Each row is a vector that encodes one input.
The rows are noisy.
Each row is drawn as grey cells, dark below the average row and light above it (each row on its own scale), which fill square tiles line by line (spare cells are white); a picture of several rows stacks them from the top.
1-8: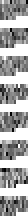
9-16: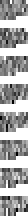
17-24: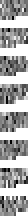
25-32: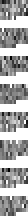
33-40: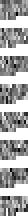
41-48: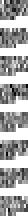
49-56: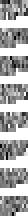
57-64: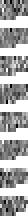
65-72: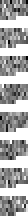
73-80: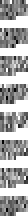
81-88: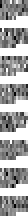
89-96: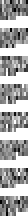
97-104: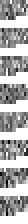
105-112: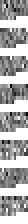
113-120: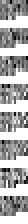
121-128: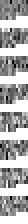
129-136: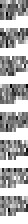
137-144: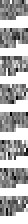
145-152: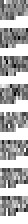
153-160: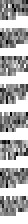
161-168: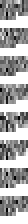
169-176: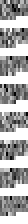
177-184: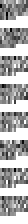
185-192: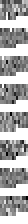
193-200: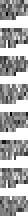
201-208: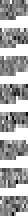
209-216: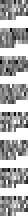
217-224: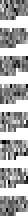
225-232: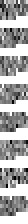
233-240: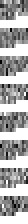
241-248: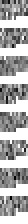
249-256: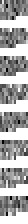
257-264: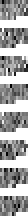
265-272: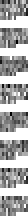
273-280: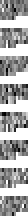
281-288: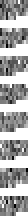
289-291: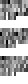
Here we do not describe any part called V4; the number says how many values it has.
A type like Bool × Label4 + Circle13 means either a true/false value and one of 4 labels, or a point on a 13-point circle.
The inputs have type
(Bool × Bool × Bool + Unit) × Line7 × List2(V4).
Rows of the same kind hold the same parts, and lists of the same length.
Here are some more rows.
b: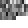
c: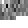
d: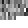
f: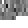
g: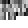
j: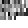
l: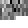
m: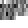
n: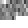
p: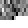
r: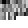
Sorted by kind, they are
b
c, l, n
d, j
f, p
g, r
m

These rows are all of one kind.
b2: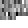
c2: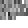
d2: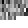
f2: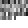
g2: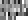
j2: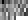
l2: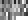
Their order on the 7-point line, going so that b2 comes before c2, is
b2, c2, l2, g2, f2, d2, j2.
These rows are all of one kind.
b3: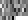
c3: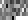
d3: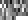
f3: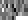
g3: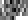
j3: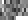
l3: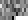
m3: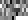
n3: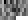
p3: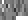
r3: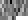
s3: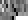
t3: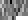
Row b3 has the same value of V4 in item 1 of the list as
c3, d3, l3 and m3.
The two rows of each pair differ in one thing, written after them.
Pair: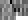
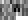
the value of V4 in item 2 of the list
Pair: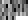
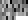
the value of V4 in item 2 of the list
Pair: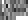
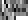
the place on the 7-point line
